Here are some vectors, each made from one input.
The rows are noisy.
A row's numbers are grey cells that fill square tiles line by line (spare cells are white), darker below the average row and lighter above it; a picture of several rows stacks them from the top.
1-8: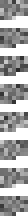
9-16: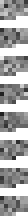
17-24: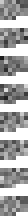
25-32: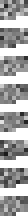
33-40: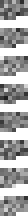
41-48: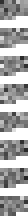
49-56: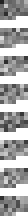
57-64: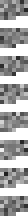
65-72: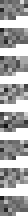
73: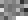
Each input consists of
a point on an 8-point circle and a true/false value.
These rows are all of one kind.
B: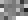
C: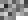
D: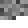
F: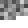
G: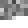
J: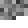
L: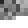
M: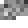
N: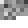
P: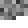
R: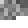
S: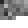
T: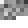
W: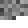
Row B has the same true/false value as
G, L and S.
